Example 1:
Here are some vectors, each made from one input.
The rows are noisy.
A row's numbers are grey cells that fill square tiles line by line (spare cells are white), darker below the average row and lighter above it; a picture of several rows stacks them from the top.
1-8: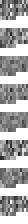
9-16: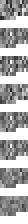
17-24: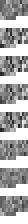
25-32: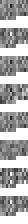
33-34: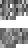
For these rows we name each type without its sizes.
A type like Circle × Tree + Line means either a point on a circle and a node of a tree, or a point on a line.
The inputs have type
Line.
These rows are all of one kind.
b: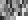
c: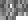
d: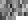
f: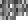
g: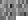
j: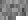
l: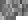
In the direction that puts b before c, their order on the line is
b, d, g, j, l, c, f.
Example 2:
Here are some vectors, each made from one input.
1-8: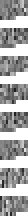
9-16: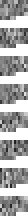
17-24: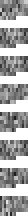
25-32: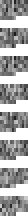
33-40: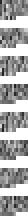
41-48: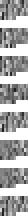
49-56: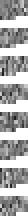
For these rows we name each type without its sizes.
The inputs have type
Label.
